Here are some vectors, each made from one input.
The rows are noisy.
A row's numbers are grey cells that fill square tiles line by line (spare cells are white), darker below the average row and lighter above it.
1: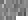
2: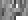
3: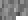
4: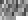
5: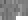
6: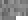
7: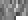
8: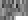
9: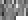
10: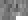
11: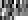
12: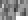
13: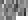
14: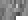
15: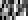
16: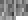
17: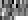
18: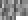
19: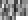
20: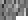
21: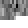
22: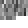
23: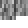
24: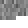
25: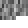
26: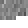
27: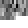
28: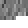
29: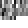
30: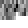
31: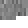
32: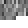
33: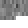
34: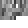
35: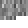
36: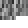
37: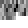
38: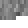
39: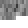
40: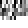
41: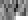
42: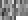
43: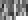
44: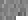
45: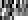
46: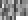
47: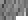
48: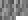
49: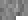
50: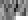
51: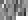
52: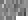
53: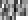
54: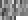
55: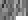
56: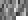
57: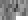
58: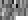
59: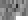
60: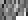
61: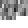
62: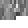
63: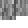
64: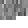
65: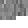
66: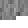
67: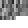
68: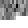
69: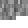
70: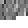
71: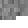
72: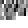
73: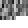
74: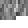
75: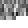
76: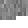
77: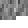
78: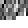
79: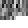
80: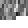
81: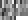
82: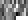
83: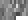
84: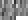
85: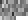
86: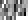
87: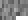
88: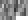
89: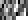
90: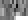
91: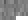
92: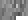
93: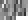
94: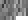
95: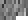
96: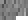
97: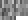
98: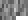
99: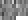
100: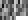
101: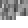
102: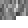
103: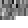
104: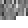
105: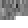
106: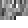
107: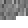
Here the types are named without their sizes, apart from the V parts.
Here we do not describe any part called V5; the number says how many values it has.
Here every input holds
a list of items, each a true/false value and a value of V5.
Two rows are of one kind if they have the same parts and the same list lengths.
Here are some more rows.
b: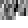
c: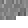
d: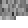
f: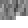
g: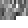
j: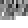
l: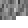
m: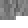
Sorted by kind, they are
b, f, m
c, g, l
d, j

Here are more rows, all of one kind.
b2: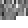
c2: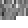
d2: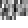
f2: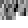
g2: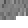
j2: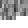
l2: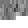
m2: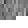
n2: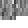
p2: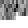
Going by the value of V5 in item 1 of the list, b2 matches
f2 and j2.
